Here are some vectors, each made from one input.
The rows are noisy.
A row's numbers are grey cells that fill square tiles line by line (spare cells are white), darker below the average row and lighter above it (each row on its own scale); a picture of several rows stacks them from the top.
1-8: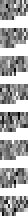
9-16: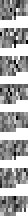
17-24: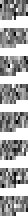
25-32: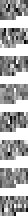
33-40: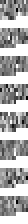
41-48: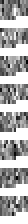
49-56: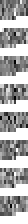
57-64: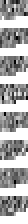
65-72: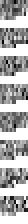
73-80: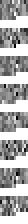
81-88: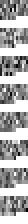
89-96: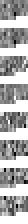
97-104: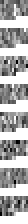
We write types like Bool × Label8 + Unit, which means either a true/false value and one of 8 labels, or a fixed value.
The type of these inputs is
(Bool × Bool × Bool + Unit) × Circle8 × Tree10.
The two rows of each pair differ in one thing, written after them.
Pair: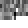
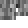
the place on the 8-point circle
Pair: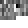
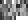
the node of the tree
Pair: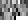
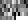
the place on the 8-point circle
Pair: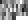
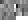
the place on the 8-point circle
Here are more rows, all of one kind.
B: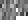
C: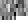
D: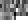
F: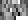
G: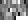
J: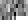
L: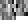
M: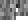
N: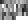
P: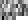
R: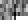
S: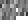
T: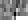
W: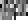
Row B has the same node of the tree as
D, M, S and W.
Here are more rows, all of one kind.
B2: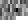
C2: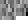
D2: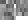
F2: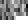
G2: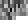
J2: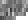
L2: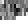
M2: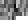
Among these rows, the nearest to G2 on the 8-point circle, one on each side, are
J2 and L2.
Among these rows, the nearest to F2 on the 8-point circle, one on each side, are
C2 and D2.
